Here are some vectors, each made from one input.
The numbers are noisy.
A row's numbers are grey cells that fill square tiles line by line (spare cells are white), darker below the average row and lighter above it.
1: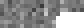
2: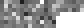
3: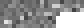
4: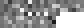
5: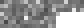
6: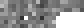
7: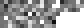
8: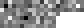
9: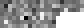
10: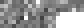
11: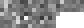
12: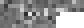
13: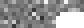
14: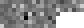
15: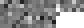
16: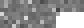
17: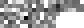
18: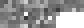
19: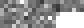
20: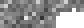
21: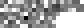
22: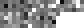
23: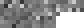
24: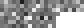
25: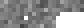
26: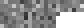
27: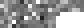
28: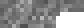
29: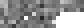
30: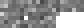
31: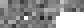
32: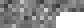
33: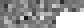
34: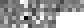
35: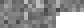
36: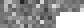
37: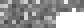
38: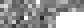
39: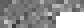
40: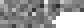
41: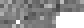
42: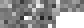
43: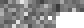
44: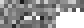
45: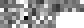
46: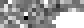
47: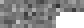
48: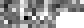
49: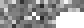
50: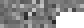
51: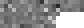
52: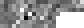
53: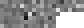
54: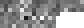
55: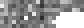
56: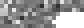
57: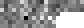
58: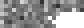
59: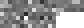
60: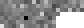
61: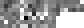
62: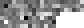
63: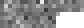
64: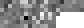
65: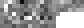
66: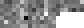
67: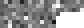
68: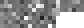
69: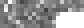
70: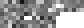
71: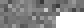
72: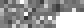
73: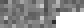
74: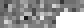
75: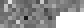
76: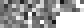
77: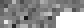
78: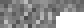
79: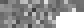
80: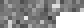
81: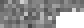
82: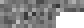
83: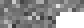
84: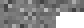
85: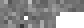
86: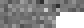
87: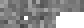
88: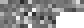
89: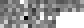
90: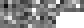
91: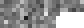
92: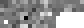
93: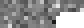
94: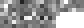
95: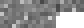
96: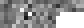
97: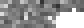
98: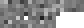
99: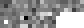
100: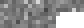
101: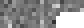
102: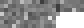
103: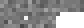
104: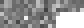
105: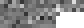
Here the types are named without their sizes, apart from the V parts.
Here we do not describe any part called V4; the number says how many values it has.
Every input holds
a list of items, each a true/false value and a value of V4.
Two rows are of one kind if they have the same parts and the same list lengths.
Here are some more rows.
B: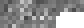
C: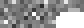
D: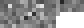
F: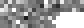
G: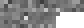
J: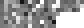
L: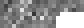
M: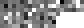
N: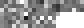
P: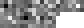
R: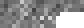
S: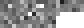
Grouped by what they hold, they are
B, F, G, L, N, R
C, D, J, S
M, P

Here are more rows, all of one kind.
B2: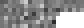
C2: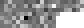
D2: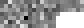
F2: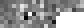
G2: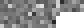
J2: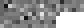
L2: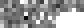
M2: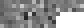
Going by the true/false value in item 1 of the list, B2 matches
C2 and D2.
